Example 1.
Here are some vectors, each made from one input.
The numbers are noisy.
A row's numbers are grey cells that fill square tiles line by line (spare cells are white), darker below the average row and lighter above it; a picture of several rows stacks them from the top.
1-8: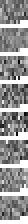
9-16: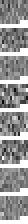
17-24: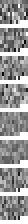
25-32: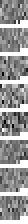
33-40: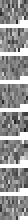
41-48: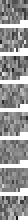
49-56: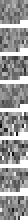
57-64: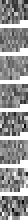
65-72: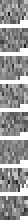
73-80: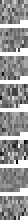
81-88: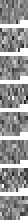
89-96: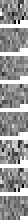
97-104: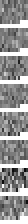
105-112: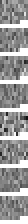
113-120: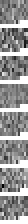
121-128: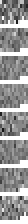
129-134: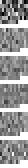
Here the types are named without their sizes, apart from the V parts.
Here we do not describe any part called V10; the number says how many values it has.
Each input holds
either a point on a circle and a true/false value, or a value of V10.
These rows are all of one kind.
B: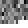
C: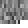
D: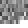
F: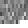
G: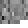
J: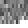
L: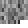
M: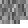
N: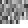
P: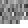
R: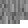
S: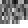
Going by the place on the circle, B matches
C, D and N.
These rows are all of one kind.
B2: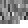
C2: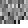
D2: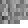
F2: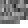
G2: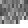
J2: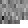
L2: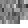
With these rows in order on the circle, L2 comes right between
C2 and G2.
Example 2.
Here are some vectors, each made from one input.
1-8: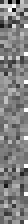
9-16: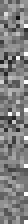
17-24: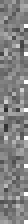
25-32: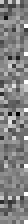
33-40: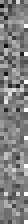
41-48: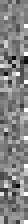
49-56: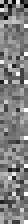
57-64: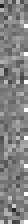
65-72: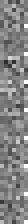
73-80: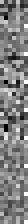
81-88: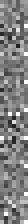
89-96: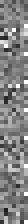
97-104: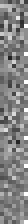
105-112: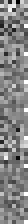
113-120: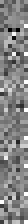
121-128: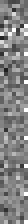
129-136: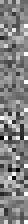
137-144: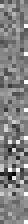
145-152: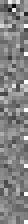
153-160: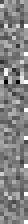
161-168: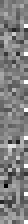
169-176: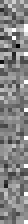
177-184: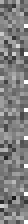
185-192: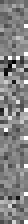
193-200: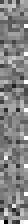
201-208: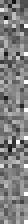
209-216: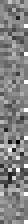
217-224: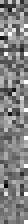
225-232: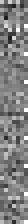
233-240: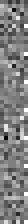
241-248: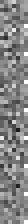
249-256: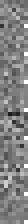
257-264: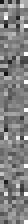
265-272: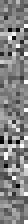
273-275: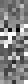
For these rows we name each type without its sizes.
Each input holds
either a label and four true/false values, or a point on a line.
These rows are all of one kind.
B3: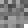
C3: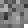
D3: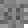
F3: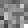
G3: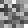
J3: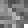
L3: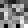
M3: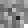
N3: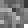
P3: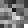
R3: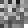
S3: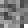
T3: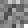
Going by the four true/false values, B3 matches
J3 and P3.
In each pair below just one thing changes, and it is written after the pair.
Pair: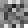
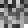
the label
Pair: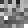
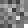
the label
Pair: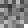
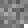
the label
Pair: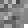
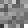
one of the four true/false values
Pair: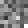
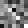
the label
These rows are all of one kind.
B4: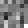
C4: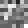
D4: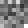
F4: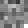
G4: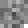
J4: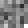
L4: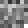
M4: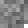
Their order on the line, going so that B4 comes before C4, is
B4, J4, D4, M4, C4, G4, L4, F4.
